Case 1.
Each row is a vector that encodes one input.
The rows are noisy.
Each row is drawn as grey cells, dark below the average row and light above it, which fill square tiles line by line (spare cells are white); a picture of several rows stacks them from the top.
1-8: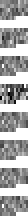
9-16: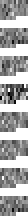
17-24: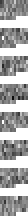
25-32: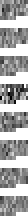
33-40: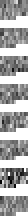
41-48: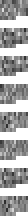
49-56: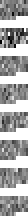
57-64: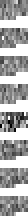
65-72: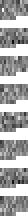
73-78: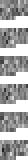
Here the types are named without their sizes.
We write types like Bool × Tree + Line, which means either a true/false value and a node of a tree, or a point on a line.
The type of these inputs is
Circle + Unit.
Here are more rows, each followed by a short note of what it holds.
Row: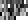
a fixed value
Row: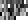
a fixed value
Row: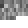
a point on a circle
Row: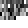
a fixed value
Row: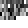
a fixed value
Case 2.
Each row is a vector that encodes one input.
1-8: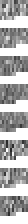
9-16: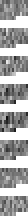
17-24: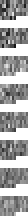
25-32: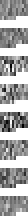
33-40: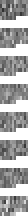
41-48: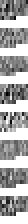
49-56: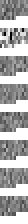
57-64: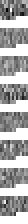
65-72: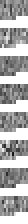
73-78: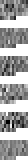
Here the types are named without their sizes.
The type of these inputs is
Line.
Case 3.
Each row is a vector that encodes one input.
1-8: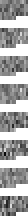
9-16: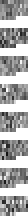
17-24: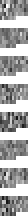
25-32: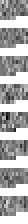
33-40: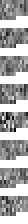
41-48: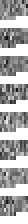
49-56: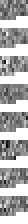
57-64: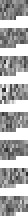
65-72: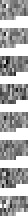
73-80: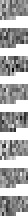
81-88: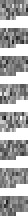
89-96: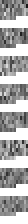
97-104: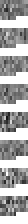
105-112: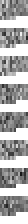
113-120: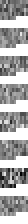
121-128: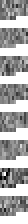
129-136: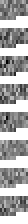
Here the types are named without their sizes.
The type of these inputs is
Line.
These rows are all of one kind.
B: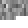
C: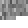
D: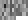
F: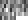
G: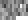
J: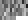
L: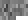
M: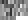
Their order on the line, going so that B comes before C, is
F, B, C, D, J, L, G, M.
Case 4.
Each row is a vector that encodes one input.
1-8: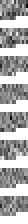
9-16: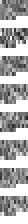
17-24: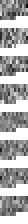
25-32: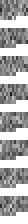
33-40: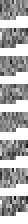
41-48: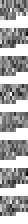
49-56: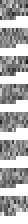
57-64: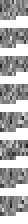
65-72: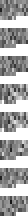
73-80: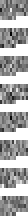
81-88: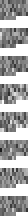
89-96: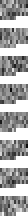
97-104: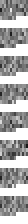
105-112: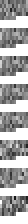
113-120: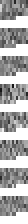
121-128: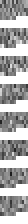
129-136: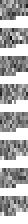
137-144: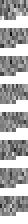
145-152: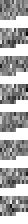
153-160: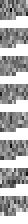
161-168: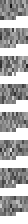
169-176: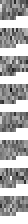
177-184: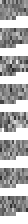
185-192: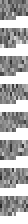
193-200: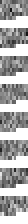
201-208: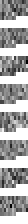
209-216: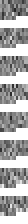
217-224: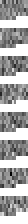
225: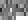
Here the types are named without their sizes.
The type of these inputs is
Line.
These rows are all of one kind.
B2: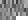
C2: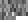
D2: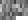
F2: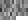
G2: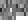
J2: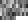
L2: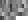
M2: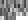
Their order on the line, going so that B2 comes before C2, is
M2, G2, F2, B2, C2, L2, D2, J2.
